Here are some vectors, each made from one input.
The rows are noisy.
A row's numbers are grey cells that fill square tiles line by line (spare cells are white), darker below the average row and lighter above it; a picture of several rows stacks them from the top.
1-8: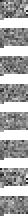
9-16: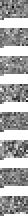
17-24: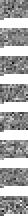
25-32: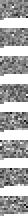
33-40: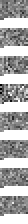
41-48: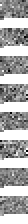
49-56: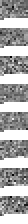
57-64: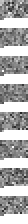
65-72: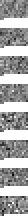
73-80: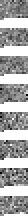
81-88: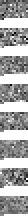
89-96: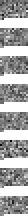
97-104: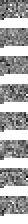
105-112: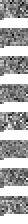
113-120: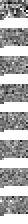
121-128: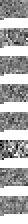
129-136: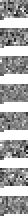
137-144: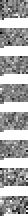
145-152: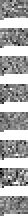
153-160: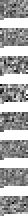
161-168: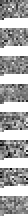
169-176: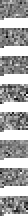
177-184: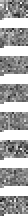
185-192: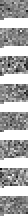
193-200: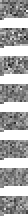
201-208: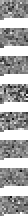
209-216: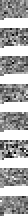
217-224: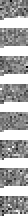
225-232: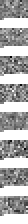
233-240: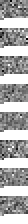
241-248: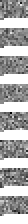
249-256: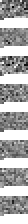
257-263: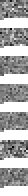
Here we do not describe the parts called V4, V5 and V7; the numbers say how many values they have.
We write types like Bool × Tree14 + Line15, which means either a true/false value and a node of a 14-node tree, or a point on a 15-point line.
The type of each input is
(Bool × V4 + List3(Line6)) × V5 × V7.
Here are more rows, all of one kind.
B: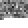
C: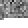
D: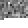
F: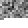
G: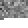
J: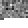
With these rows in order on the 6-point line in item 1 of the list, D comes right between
B and G.
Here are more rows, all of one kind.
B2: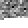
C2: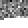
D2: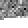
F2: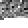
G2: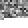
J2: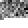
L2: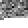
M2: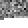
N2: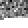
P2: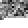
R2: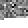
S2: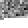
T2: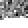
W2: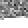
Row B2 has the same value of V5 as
D2, G2, S2 and W2.
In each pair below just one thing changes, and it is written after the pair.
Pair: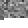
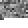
the value of V7
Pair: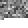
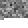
the place on the 6-point line in item 1 of the list
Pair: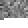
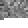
the place on the 6-point line in item 1 of the list
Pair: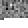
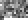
the value of V7
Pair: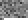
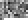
the value of V5
